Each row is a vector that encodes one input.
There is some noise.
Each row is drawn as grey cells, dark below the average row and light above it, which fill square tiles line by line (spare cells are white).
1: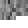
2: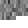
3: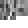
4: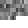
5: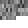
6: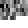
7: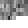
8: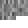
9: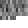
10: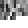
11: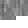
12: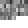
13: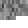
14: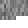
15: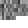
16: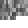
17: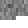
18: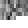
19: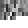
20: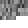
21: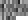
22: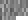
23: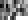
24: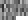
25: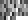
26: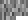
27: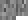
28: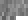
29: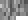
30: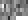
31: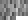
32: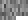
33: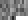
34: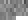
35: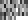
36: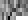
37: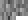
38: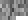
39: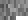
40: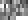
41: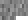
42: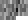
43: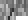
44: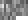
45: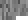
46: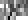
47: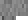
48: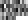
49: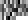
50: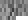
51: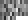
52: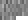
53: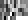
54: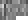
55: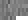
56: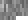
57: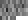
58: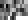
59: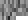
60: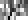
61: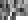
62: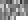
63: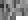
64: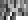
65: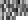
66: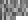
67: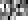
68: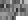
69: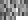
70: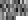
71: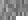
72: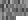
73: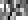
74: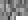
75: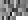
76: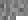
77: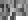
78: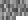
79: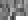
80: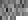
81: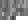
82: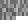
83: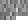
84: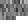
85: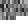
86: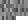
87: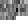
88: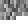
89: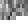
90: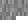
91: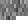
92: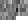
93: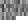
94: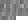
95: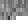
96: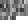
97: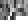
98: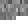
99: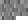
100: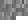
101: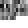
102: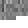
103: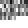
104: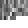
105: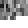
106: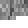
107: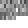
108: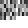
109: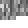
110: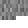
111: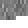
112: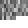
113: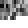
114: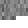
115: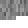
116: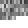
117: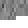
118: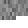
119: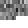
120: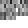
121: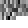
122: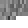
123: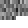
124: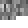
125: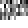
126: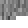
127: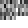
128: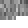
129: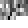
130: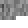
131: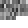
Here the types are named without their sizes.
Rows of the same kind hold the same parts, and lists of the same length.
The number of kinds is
3.
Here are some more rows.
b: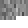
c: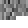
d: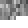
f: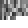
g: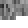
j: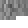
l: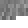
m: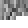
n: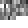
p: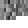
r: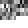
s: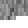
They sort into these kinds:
b, c, d, g, j, l, m, s
f, n, p
r

